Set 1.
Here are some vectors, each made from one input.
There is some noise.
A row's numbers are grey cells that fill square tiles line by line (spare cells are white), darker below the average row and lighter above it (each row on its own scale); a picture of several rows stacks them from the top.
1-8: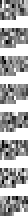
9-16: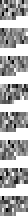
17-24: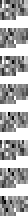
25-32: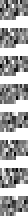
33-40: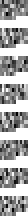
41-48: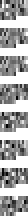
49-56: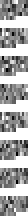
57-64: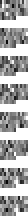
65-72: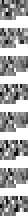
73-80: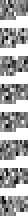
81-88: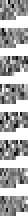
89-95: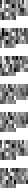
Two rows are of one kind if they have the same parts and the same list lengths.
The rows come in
2 kinds.
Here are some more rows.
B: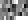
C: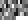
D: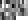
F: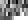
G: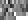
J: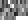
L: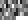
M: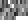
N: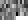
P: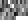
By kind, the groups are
B
C, D, F, G, J, L, M, N, P

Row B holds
a fixed value.
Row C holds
four true/false values.
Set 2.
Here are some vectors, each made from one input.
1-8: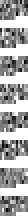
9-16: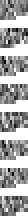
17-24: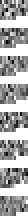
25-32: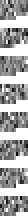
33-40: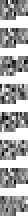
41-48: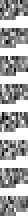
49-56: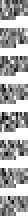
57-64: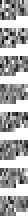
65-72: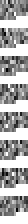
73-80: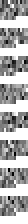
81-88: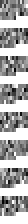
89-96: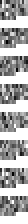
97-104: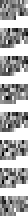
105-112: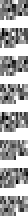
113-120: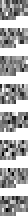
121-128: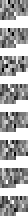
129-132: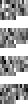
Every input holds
either a fixed value, or four true/false values.
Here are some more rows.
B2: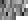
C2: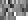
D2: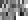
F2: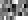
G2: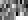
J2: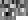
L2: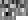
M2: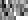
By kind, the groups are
B2, C2, D2, G2, J2, L2, M2
F2

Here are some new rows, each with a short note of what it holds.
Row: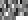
four true/false values
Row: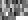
four true/false values
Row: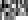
four true/false values
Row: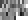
four true/false values
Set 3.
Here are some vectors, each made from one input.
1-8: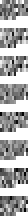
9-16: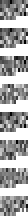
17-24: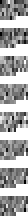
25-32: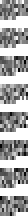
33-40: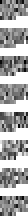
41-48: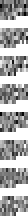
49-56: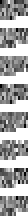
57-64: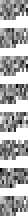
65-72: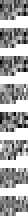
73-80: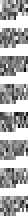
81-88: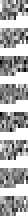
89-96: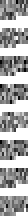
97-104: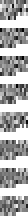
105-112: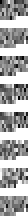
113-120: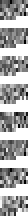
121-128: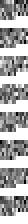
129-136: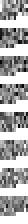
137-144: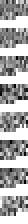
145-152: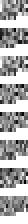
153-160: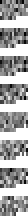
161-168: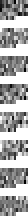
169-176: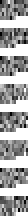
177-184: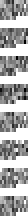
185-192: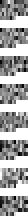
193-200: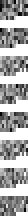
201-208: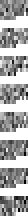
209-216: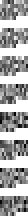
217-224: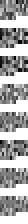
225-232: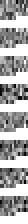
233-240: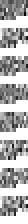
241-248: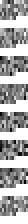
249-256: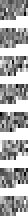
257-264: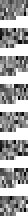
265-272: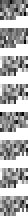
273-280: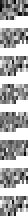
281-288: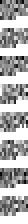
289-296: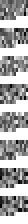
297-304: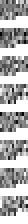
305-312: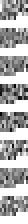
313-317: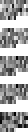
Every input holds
four true/false values.
